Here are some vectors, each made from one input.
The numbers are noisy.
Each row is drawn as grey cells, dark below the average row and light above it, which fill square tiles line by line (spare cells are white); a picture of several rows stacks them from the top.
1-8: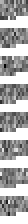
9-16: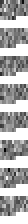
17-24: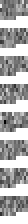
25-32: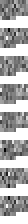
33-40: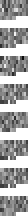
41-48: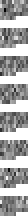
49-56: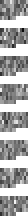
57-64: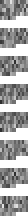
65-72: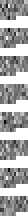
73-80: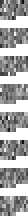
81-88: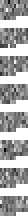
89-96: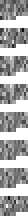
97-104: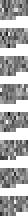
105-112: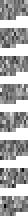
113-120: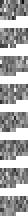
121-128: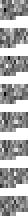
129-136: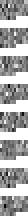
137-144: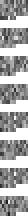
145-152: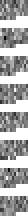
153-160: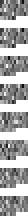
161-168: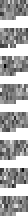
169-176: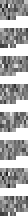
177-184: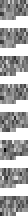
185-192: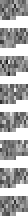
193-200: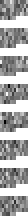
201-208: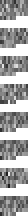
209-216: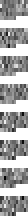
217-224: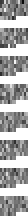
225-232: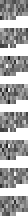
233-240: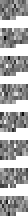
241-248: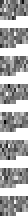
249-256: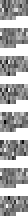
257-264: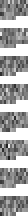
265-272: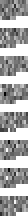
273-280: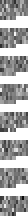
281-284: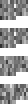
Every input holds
a point on a 14-point line.
